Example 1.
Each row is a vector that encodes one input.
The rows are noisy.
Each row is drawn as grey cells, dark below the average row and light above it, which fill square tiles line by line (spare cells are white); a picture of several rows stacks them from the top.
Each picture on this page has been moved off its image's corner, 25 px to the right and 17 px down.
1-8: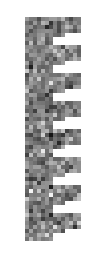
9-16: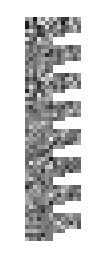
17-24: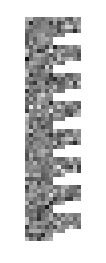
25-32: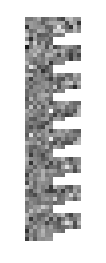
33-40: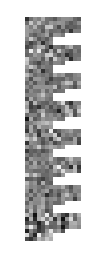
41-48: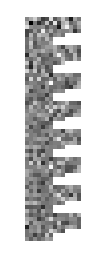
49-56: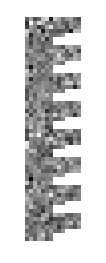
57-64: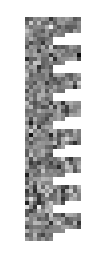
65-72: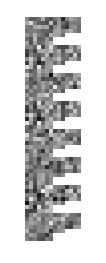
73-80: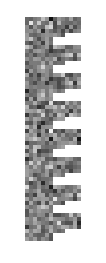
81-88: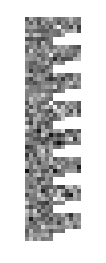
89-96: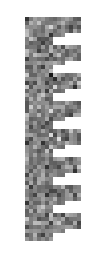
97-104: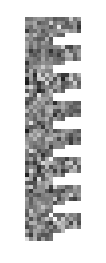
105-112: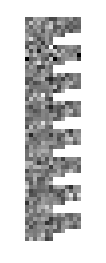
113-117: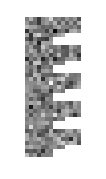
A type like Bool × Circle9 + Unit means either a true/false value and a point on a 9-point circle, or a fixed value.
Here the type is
Circle8 + List2(Line5).
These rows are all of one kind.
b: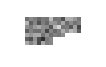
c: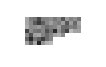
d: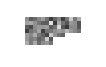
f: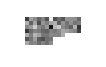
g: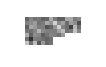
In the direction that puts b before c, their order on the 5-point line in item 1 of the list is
d, f, b, c, g.
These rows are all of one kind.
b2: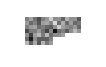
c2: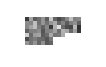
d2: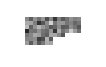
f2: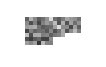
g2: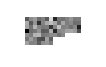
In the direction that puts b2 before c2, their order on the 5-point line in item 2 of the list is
d2, b2, g2, f2, c2.
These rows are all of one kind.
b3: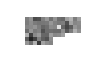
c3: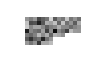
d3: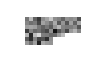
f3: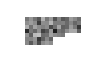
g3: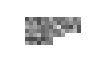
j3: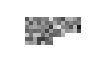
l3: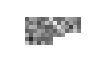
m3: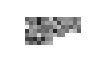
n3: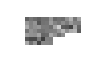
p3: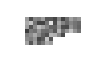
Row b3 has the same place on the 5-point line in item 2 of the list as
g3, m3 and n3.
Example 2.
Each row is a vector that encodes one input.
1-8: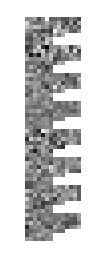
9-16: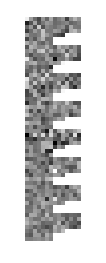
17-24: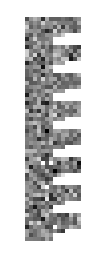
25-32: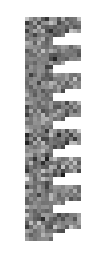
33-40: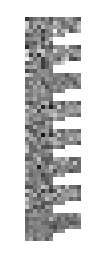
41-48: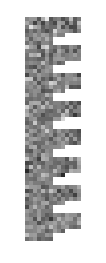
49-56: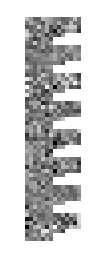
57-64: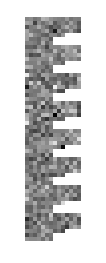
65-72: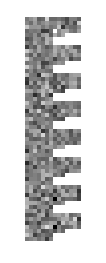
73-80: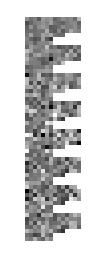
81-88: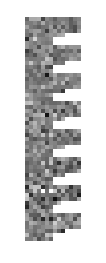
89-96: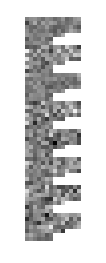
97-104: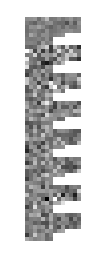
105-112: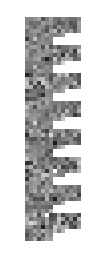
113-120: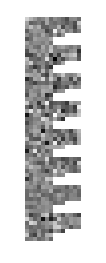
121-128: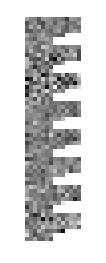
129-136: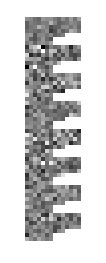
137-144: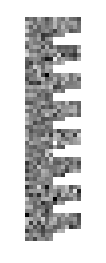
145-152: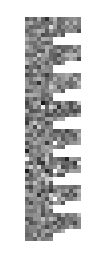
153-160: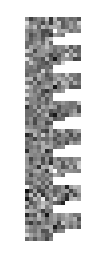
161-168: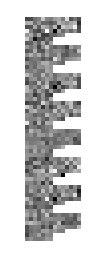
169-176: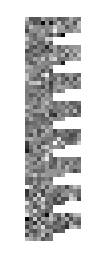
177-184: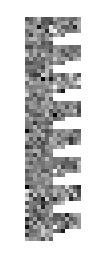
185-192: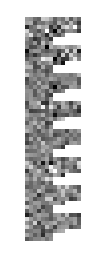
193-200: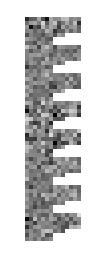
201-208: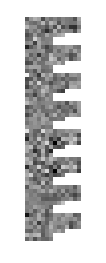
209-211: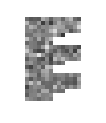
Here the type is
Circle8 × Line16 + Line11.
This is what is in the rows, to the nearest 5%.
About 65% of them hold a point on an 8-point circle and a point on a 16-point line. The rest hold a point on an 11-point line.
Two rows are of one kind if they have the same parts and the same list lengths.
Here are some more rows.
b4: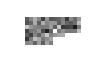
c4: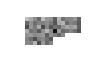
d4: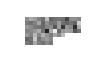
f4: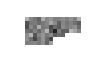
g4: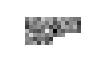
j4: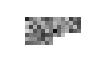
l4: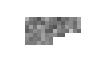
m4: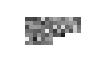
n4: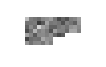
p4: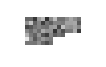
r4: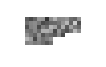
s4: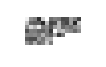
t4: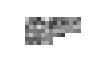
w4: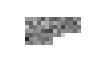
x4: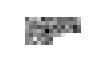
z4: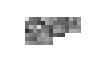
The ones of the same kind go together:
b4, c4, d4, f4, g4, l4, n4, s4, t4, w4, x4, z4
j4, m4, p4, r4

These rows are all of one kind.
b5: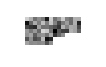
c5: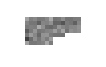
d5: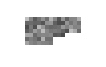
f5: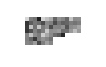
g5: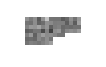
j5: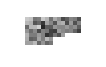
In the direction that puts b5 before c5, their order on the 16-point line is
b5, j5, f5, g5, d5, c5.
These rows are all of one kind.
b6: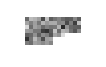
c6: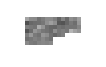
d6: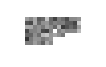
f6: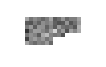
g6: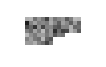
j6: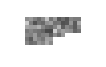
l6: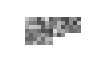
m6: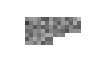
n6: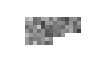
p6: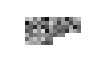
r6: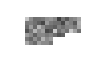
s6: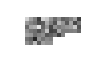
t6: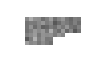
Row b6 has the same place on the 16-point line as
d6, g6, n6 and p6.
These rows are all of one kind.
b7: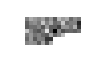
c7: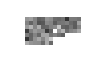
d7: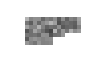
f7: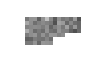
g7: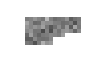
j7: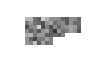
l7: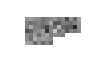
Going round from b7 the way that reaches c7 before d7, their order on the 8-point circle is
b7, f7, c7, j7, l7, d7, g7.
